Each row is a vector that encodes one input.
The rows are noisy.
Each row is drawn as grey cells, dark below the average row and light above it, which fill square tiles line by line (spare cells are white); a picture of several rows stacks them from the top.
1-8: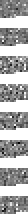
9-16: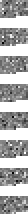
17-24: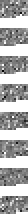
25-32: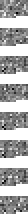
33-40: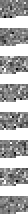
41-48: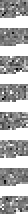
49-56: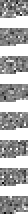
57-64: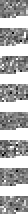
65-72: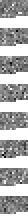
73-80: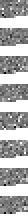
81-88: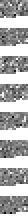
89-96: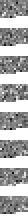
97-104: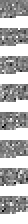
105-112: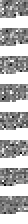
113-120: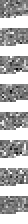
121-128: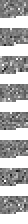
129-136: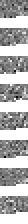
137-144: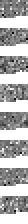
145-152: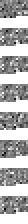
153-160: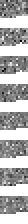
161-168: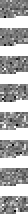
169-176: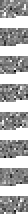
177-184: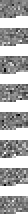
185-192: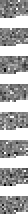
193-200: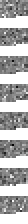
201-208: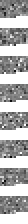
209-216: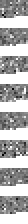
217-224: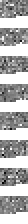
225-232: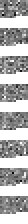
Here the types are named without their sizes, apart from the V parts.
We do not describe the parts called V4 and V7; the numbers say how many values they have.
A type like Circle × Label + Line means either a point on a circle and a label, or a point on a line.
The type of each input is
(Bool × V7 + List(Line)) × V4.
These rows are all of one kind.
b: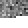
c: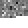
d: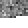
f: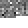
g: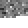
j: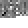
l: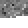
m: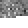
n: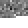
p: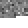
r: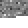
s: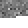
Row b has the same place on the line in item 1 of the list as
d, f and p.
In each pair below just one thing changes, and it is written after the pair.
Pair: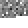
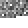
the value of V7
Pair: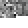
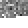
the true/false value
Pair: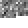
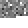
the value of V4
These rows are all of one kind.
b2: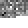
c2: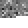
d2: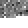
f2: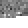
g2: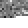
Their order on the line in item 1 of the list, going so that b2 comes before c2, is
b2, f2, g2, c2, d2.
